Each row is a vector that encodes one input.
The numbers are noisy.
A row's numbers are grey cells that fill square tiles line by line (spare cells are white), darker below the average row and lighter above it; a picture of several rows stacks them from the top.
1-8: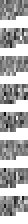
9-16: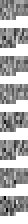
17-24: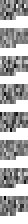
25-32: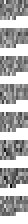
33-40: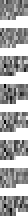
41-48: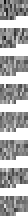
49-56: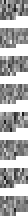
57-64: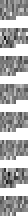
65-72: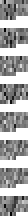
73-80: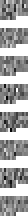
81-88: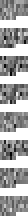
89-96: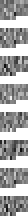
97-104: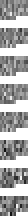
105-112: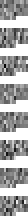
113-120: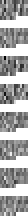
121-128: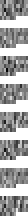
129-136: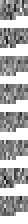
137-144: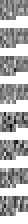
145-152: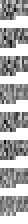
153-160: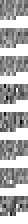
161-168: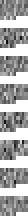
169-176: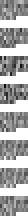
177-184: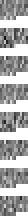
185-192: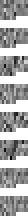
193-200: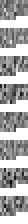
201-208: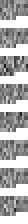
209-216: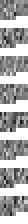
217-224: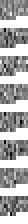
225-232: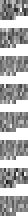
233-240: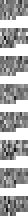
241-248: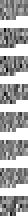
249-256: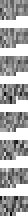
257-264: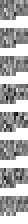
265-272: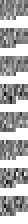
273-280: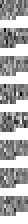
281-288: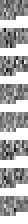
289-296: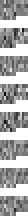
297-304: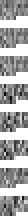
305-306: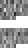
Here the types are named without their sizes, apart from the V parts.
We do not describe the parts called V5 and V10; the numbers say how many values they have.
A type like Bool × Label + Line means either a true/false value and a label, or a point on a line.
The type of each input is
List(Line) + V5 × V10.
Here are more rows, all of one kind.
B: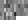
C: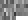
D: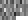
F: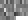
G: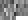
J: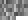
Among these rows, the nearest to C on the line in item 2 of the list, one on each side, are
B and D.
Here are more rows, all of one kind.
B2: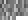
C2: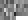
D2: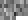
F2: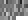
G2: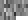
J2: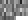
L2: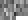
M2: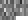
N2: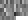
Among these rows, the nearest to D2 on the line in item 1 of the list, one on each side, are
G2 and L2.
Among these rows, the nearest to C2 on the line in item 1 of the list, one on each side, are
L2 and N2.
